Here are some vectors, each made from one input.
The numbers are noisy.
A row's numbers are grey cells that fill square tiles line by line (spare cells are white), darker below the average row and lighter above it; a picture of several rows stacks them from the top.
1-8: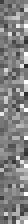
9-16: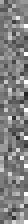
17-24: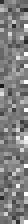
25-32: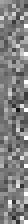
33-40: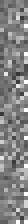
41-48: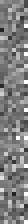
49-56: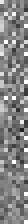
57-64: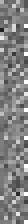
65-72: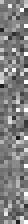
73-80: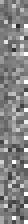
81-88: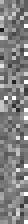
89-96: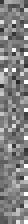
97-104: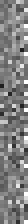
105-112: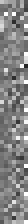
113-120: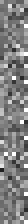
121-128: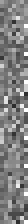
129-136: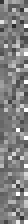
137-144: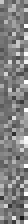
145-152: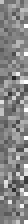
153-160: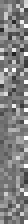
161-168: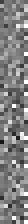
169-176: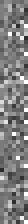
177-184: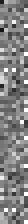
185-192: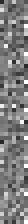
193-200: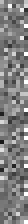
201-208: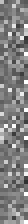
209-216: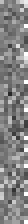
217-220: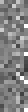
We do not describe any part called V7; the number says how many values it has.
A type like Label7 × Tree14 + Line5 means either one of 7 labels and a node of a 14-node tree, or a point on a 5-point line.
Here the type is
Line9 × V7 + Line11.
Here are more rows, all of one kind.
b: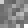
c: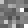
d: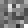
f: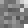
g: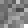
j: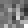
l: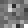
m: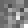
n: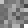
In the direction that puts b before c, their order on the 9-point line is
j, m, g, b, n, c, f, d, l.
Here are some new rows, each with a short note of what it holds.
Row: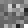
a point on a 9-point line and a value of V7
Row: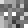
a point on an 11-point line
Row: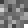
a point on an 11-point line
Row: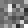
a point on a 9-point line and a value of V7
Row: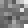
a point on a 9-point line and a value of V7
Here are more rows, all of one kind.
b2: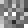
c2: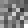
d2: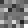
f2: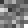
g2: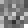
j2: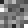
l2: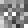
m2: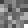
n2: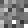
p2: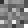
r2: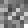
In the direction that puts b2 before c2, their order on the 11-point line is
l2, b2, g2, c2, r2, m2, j2, f2, d2, n2, p2.
